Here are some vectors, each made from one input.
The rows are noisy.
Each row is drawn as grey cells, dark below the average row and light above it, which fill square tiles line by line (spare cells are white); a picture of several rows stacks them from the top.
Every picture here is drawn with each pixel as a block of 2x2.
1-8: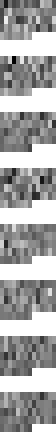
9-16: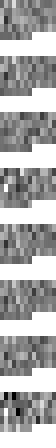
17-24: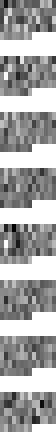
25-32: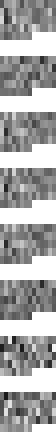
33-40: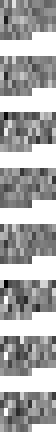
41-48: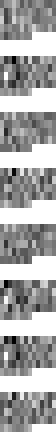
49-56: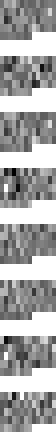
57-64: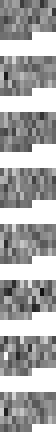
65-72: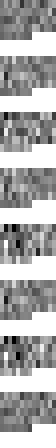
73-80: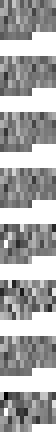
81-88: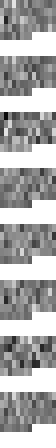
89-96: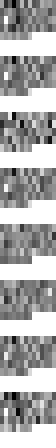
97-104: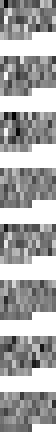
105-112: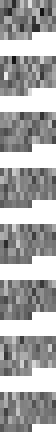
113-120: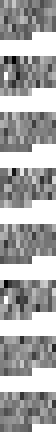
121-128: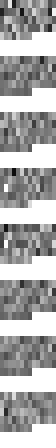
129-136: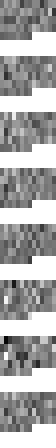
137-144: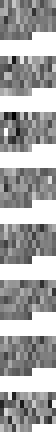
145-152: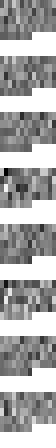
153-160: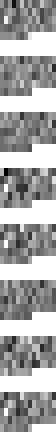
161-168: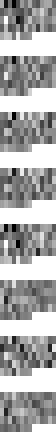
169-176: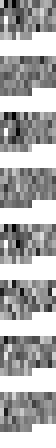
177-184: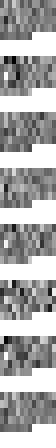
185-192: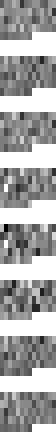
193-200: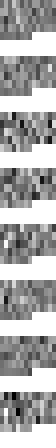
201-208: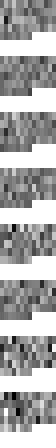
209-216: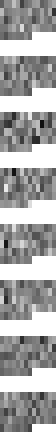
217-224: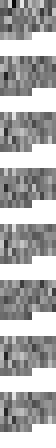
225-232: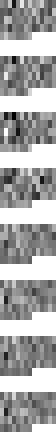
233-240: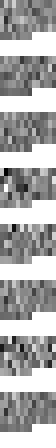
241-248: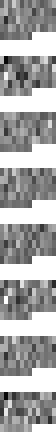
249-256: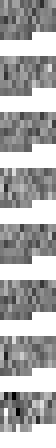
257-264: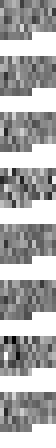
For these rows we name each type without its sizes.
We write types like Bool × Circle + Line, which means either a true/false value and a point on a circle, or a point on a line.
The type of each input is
Bool × Bool × Bool + Tree.
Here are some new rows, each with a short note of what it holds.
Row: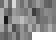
three true/false values
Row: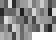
a node of a tree
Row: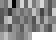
a node of a tree
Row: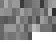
three true/false values
